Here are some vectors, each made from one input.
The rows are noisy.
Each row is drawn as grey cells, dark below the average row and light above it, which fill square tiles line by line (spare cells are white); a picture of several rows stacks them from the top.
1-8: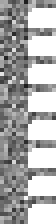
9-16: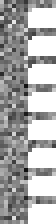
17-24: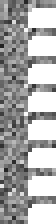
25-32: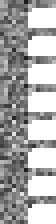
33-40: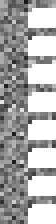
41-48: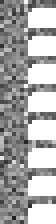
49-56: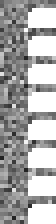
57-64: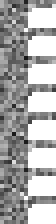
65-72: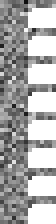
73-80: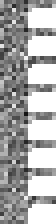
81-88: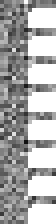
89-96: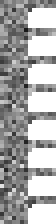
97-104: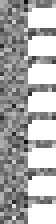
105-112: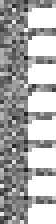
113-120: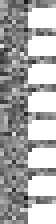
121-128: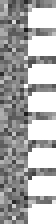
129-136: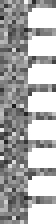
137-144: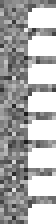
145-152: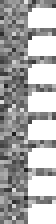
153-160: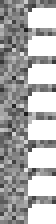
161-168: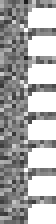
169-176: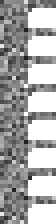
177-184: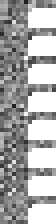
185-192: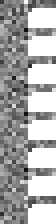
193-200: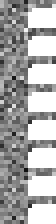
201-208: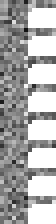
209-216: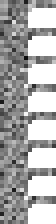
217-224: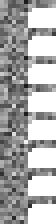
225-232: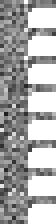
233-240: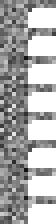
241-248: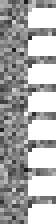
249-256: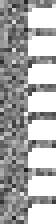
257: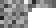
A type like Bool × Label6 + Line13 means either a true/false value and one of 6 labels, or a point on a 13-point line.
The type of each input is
Circle14 + Line16.
